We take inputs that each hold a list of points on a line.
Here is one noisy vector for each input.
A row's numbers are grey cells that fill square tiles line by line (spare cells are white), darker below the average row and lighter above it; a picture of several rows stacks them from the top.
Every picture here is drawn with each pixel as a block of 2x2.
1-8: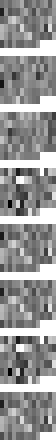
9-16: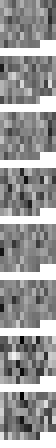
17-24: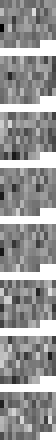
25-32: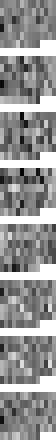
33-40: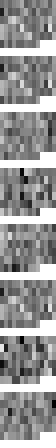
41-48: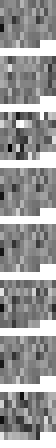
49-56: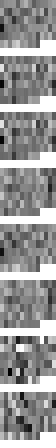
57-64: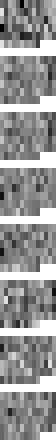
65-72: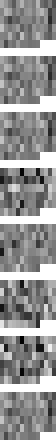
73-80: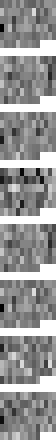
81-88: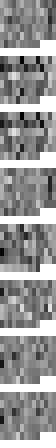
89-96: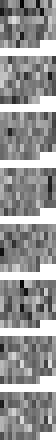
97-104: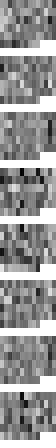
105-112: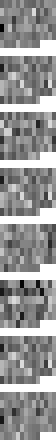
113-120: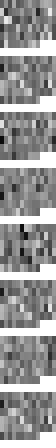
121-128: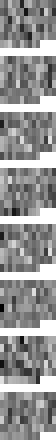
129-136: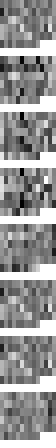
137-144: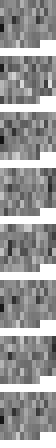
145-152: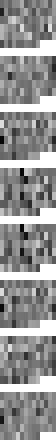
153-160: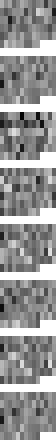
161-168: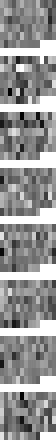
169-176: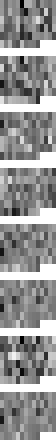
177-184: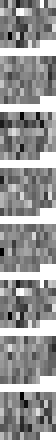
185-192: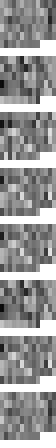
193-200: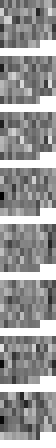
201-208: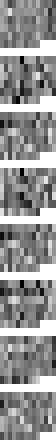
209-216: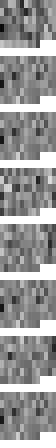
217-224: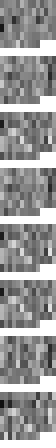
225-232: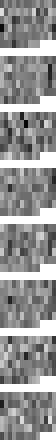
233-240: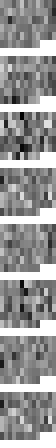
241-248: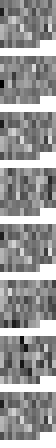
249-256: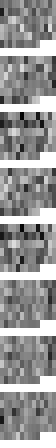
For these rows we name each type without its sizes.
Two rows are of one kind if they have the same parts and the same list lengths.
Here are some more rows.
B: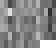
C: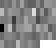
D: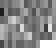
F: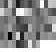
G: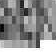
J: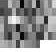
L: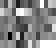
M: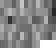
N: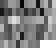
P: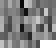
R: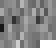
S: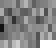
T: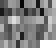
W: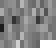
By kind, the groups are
B, M, P
C, G, R, S, W
D, J, N, T
F, L

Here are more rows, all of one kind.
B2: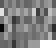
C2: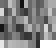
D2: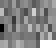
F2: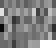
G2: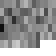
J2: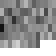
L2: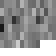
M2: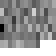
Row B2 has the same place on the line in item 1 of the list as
F2 and L2.
